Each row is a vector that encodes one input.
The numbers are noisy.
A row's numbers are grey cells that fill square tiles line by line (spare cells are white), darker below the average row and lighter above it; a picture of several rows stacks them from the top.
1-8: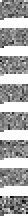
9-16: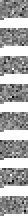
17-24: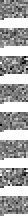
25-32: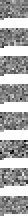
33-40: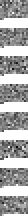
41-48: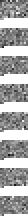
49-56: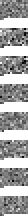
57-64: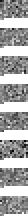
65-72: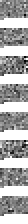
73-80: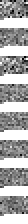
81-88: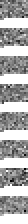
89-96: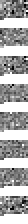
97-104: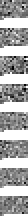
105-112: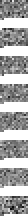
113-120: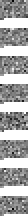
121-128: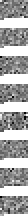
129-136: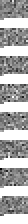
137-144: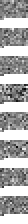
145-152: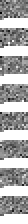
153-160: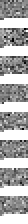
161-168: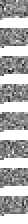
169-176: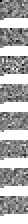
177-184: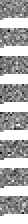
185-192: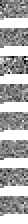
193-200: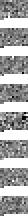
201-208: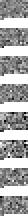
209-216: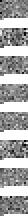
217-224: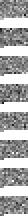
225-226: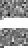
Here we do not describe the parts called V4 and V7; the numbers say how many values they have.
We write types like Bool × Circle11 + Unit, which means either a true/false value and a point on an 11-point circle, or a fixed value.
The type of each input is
((Bool × Bool × Bool × Bool + Unit) × V4 + Line9) × Line8 × V7.
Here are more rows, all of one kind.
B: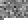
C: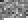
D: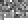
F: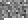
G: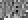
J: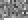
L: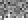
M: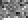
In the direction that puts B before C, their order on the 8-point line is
B, G, F, L, D, C, J, M.
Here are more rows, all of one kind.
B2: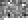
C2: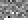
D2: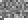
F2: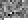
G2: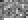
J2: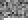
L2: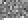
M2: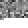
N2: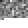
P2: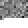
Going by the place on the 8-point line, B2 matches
J2 and N2.
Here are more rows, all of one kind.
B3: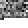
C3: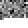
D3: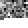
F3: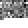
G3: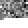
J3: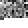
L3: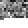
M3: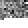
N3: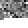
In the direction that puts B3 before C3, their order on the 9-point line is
G3, B3, N3, M3, C3, D3, F3, J3, L3.
